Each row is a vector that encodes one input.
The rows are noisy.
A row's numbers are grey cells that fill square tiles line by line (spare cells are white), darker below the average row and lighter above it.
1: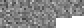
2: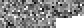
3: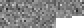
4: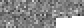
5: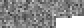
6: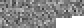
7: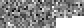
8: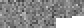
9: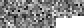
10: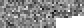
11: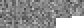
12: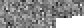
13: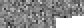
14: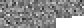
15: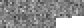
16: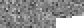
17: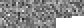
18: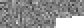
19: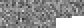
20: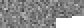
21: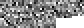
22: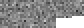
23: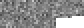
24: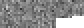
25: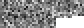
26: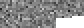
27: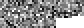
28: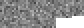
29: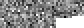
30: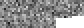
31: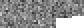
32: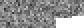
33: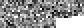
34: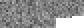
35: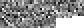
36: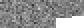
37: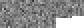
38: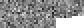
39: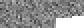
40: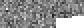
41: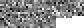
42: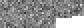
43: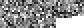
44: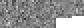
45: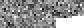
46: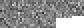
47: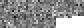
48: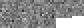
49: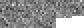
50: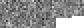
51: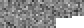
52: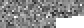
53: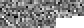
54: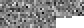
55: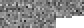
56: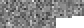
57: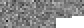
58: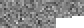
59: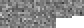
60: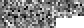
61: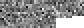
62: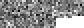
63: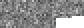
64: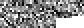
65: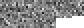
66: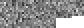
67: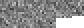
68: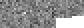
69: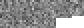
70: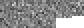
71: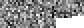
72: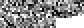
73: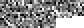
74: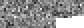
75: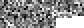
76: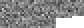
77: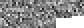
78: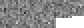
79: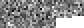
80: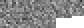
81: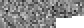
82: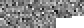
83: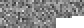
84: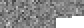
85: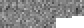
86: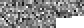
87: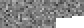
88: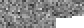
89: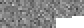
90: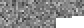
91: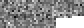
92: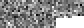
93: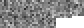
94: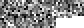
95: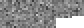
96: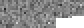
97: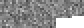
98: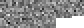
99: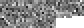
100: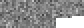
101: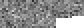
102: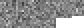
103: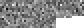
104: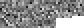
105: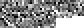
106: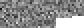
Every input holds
either a point on a 9-point circle and three true/false values, or a point on a 7-point line.
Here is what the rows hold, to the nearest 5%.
About 60% of them hold a point on a 9-point circle and three true/false values. The rest hold a point on a 7-point line.
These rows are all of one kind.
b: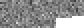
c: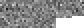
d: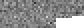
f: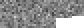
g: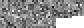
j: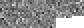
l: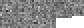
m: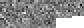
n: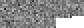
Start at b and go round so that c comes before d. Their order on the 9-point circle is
b, m, l, n, g, c, d, j, f.
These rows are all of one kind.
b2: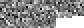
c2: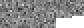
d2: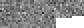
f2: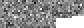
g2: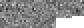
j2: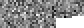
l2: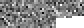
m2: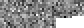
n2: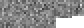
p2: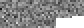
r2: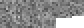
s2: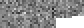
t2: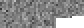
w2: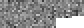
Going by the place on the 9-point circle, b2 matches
j2, m2, p2 and t2.
